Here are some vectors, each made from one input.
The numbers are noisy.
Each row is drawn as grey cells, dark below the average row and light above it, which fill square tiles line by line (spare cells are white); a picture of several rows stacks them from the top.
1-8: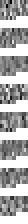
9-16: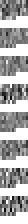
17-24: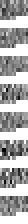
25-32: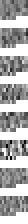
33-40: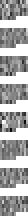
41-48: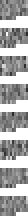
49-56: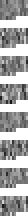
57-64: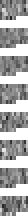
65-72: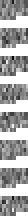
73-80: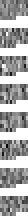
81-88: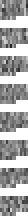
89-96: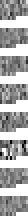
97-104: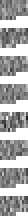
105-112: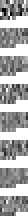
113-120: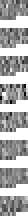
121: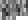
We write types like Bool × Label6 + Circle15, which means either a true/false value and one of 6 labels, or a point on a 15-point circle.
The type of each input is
Line9 + Line10.
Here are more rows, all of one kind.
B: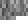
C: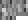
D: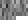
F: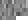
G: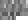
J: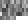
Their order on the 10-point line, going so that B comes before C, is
B, D, J, C, F, G.
